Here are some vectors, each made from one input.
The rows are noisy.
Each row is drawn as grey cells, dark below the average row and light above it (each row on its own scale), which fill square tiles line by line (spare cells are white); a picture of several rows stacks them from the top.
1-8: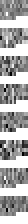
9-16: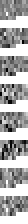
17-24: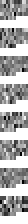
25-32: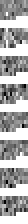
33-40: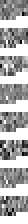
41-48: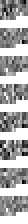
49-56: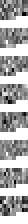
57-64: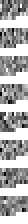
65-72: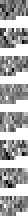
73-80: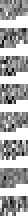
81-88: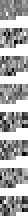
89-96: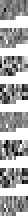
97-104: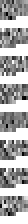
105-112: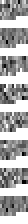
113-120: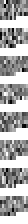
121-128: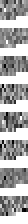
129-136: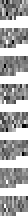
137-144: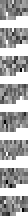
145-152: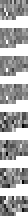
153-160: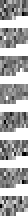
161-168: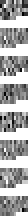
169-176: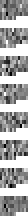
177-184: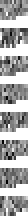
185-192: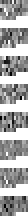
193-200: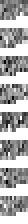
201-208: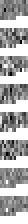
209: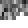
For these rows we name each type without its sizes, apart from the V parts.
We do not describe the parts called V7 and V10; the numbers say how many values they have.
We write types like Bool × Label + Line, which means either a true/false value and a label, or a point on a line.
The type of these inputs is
Label × V7 + List(Line) × V10.
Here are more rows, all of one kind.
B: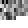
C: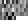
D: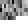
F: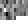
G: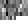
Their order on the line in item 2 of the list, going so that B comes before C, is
F, G, B, C, D.
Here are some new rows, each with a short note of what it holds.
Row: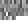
a value of V10, together with a list of one item
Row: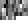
a value of V10, together with a list of two items
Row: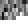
a label and a value of V7
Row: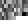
a value of V10, together with the empty list
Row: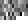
a value of V10, together with a list of one item
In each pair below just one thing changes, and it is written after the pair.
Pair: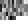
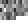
the value of V10
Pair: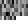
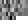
the value of V10
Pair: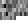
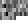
the place on the line in item 1 of the list
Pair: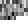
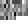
the value of V10
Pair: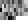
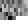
the place on the line in item 1 of the list
